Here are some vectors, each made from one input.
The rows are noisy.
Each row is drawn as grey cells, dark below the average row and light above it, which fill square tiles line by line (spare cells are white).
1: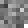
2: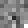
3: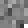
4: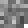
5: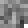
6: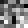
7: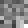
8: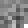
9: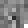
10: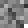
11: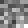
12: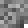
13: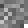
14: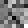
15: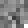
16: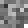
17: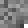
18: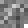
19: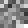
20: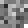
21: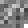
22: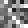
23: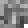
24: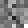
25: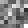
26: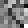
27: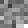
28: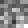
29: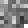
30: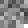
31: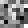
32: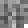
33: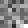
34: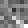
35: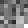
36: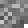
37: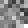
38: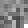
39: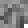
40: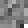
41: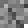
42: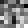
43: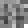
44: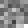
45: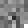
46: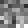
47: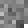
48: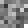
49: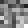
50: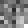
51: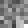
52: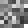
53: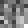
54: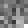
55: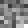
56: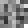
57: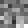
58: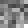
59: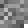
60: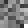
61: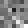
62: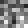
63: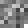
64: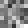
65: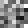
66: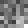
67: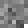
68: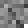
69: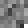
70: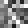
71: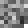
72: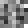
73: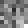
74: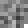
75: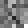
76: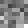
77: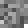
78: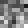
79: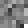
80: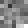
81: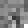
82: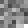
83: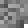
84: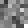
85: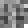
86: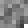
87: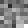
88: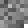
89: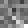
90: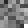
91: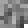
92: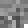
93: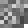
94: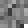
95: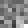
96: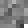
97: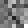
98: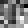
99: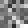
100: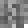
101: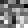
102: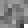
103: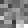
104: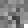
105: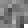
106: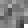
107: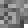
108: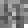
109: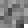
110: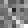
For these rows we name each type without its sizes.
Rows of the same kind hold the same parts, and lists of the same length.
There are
2 kinds of row.
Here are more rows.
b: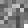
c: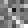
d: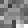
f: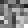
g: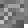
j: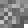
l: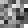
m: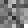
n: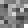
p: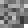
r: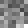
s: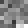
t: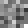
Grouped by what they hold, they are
b, g, j, l, m, n, p, t
c, d, f, r, s

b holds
three true/false values.
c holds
a point on a line.
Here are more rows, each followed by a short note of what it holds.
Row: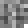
three true/false values
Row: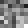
a point on a line
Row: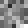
a point on a line
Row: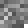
three true/false values
